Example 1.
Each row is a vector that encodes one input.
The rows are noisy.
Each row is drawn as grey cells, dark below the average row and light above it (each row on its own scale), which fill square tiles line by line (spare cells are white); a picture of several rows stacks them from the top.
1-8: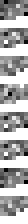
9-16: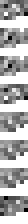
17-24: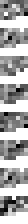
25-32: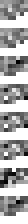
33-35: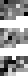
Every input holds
one of 6 labels.
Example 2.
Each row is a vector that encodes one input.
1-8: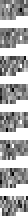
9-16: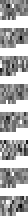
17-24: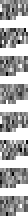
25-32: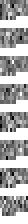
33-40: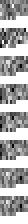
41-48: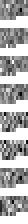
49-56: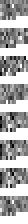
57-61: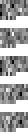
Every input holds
either a fixed value, or three true/false values.
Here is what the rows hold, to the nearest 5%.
About 5% of them hold a fixed value. The rest hold three true/false values.
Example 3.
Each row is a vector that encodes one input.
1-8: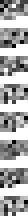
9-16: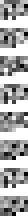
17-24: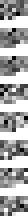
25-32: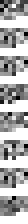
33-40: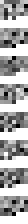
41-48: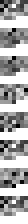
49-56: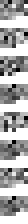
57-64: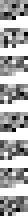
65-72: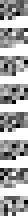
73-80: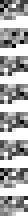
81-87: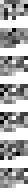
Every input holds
a point on an 8-point line.
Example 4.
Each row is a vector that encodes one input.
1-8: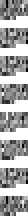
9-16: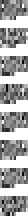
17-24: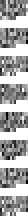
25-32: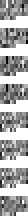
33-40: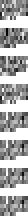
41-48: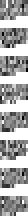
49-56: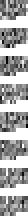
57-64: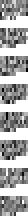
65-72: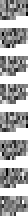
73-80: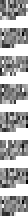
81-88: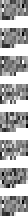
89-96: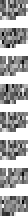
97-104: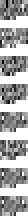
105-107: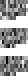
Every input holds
three true/false values.
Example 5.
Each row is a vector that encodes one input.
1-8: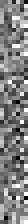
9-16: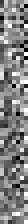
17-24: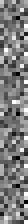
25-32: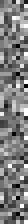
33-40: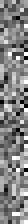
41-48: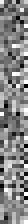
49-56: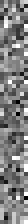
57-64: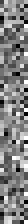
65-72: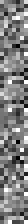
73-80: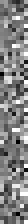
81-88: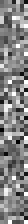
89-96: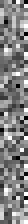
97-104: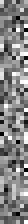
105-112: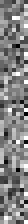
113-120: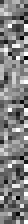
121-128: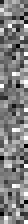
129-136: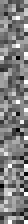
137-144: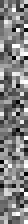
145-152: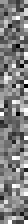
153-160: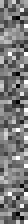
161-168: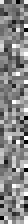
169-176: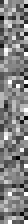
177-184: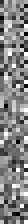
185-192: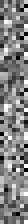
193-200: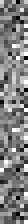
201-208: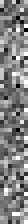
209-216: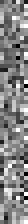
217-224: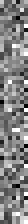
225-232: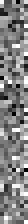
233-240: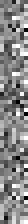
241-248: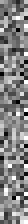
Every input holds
either a fixed value, or a node of a 10-node tree.
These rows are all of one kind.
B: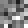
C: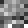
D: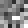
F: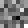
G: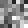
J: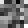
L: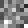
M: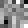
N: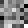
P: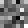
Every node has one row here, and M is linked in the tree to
G.
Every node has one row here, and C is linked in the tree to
N.
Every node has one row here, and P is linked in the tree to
F and J.
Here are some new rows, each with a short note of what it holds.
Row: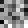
a fixed value
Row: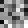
a fixed value
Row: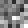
a node of a 10-node tree
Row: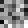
a fixed value
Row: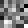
a node of a 10-node tree
